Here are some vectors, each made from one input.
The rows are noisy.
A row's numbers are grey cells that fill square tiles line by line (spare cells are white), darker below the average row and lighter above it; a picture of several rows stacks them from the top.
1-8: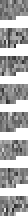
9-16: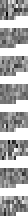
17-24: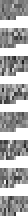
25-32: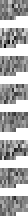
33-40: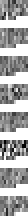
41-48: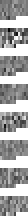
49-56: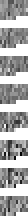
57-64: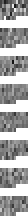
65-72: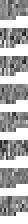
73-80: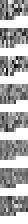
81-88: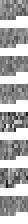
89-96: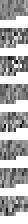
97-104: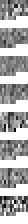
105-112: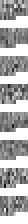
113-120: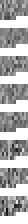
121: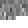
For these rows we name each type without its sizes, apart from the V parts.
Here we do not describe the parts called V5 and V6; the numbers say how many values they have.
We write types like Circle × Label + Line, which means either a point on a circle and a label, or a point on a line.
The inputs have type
Bool × (Label + V5 × V6).
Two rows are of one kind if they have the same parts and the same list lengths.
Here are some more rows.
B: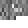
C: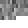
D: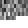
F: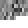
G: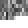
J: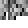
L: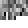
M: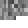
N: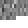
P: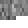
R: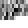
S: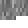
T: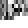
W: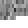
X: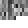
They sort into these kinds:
B, D, G, M, N, P, R, S, W, X
C, F, J, L, T

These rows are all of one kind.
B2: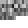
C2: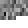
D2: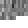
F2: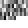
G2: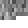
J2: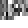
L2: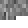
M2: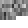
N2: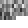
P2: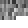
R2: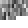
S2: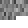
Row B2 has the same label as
C2, D2, M2 and R2.
